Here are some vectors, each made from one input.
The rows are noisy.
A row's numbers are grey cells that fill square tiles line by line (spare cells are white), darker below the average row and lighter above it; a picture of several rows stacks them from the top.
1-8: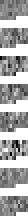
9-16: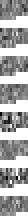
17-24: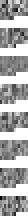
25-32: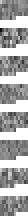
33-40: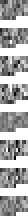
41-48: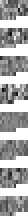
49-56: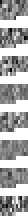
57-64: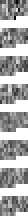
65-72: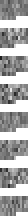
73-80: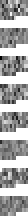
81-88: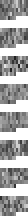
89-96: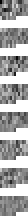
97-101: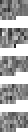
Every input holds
four true/false values, together with either one of 7 labels, or a point on a 7-point line.
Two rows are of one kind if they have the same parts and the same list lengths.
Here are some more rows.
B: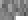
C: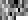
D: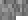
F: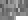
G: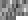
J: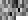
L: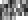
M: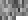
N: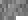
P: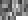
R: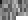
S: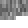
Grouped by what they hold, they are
B, C, D, F, J, M, N, S
G, L, P, R

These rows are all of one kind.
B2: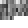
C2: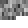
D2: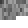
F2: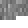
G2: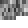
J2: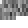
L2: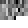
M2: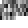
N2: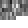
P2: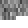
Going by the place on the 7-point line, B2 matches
C2, D2, F2 and M2.
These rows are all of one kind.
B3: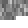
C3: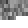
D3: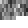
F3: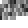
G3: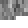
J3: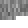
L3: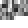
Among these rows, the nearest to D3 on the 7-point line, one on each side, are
F3 and J3.
